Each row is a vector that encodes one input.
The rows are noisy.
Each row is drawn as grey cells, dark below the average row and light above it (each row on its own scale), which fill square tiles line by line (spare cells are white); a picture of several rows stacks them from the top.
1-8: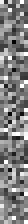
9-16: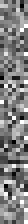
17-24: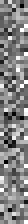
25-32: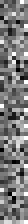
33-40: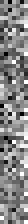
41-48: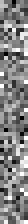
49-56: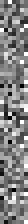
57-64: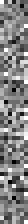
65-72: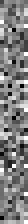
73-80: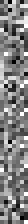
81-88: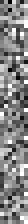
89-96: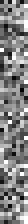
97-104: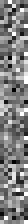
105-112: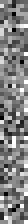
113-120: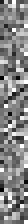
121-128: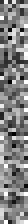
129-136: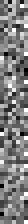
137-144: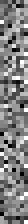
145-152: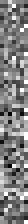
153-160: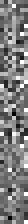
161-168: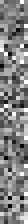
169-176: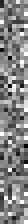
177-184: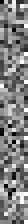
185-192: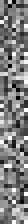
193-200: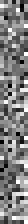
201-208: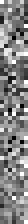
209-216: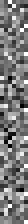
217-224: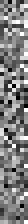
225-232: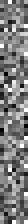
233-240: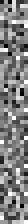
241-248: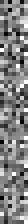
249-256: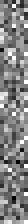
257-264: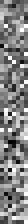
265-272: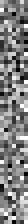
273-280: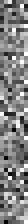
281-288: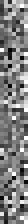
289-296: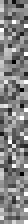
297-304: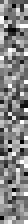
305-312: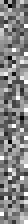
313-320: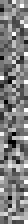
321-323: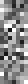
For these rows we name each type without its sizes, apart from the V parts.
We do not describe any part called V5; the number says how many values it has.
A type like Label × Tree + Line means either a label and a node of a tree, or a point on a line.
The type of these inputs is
(Line + Tree) × List(V5).
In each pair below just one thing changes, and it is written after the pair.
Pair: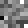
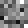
the value of V5 in item 2 of the list
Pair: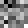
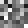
the value of V5 in item 1 of the list
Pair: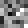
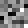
the value of V5 in item 1 of the list
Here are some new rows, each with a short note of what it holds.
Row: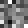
a point on a line, together with a list of two items
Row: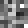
a point on a line, together with the empty list
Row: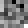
a point on a line, together with a list of one item
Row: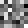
a node of a tree, together with a list of two items
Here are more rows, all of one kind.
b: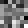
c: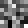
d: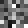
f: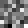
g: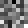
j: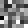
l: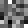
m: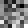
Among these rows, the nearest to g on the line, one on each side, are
j and l.
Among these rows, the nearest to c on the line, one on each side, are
b and f.
